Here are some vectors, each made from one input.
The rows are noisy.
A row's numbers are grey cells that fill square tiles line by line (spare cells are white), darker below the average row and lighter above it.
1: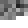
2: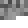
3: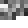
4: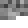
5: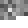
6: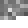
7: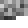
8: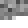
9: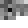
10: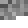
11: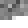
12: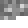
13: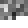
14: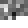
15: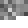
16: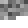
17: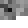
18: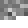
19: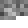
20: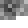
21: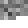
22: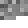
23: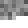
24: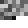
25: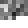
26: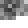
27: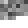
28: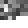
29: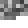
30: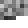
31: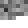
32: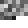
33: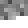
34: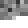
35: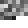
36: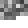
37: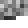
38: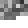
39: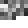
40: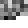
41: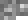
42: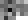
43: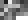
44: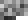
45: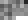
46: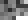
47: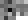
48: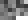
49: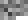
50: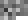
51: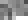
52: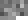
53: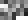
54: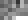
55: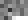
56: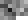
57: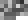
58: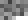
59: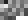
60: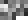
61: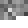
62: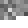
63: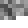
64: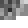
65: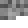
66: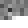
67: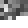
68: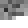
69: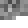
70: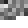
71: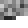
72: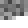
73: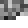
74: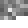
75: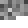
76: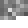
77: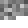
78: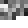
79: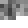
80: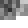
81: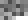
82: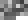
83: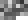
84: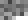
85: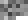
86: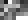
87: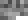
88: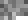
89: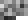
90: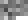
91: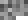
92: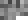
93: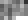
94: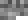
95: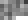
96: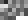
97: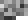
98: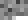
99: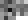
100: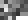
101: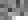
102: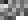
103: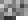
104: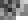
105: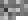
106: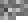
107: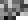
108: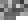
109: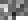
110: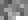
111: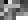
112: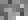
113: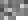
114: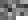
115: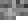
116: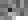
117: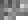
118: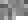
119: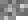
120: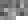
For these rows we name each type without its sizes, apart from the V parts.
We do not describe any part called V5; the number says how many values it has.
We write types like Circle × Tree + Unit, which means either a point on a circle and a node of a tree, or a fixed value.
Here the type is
Circle + Tree × V5.
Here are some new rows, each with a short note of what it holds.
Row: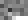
a node of a tree and a value of V5
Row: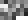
a point on a circle
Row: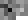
a node of a tree and a value of V5
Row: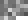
a node of a tree and a value of V5
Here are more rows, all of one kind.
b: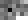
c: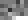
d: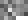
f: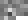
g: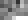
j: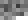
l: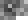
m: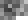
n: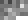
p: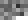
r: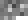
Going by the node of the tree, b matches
c, j and p.
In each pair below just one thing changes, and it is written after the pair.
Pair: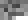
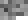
the node of the tree
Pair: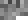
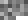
the node of the tree
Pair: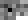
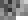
the node of the tree
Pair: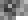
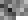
the node of the tree
